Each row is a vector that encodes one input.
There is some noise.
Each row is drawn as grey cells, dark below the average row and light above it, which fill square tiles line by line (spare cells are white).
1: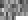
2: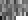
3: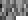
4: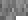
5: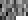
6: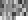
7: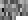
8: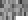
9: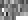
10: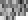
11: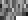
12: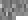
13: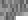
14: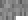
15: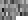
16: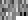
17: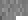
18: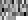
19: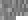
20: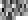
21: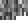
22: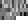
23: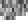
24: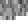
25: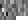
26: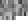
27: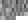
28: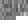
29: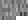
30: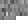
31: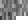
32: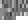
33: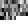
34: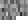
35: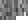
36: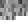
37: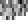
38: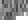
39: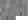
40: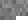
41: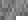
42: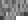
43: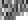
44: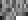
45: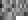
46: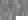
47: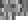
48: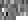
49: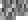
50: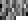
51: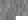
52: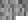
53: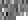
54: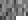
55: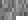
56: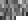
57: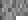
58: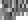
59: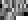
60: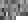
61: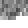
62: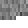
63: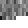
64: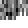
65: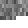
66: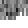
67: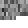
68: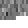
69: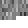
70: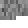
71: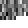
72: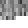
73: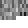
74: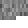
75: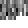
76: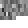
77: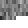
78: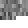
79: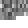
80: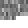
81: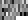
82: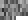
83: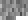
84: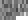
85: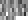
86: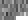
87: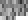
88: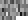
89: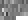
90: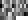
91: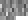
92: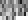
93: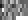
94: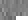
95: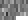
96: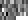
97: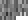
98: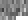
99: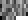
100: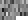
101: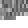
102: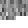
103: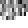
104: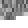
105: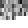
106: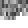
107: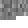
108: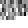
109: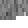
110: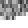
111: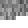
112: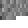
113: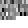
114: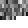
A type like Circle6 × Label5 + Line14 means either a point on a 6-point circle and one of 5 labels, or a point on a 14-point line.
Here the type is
Bool × Label5 + Unit.
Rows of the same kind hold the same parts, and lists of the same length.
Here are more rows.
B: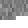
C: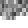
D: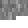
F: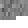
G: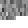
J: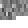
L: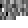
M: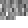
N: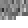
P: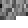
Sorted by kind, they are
B, D, F, G, J, L, M, P
C, N

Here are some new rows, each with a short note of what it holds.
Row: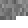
one of 5 labels and a true/false value
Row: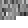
one of 5 labels and a true/false value
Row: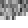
one of 5 labels and a true/false value
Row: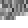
one of 5 labels and a true/false value
